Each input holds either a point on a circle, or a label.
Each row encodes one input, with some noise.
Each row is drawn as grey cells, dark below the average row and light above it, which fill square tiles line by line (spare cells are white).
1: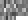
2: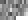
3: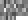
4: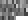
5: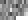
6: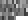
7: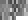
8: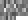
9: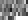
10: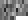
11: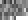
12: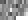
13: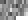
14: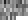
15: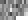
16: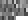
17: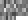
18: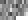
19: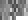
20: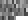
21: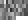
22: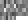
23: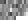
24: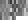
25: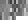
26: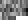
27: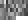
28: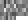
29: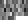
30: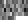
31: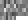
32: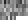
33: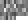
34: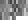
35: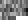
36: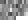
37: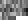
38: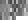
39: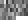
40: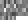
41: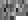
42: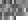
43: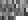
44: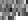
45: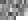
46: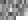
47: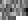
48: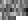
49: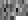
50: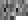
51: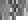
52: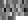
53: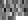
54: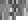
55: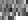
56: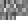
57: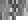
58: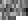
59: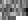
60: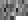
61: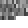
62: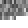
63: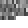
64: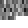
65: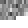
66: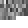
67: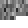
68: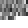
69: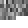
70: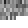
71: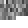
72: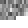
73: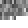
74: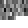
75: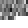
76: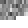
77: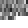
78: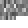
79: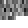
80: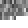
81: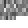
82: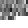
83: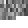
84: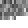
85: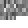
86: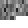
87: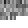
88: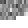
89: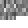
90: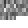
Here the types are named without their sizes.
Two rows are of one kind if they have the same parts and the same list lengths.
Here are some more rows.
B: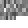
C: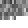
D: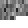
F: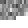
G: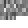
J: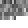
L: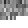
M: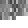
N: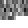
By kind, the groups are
B, C, F, G, J, L, M
D, N

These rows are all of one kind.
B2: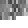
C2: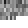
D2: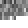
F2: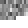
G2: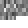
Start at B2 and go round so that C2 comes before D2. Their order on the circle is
B2, F2, C2, G2, D2.
